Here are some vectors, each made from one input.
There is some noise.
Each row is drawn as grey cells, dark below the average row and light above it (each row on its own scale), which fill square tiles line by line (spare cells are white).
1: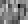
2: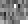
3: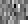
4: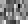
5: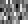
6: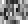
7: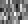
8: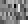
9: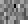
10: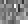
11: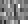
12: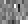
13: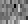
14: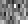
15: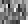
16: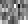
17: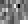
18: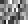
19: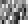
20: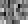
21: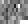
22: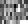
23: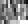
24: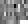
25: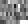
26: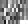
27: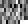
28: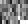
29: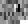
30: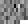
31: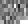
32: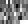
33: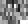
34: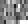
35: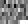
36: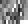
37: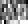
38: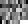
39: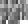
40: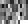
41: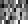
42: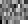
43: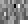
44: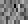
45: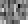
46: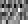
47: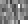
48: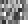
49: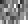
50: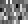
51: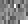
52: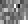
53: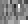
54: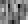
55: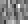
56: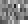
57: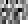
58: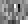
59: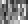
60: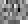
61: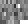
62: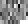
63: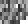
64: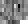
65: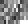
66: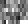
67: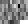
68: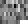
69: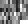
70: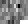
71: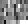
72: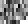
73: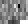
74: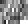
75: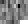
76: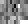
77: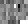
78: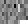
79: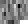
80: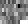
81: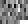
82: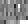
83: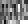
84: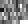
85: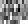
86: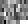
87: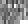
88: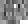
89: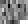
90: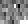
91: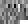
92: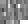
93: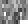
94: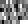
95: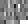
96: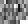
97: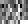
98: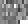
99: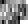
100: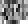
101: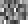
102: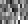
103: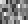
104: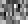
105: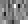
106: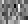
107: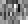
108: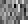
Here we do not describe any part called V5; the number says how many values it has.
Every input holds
a list of up to two items, each a true/false value and a value of V5.
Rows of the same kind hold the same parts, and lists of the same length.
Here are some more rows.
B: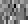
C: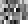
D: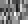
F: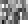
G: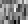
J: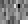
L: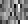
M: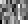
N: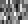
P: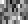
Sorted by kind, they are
B, L, M, P
C, F, G, J
D, N

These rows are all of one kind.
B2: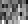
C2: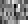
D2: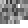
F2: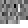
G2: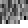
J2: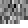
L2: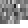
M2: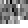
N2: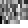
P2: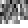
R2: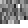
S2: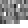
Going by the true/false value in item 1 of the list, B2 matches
F2 and P2.
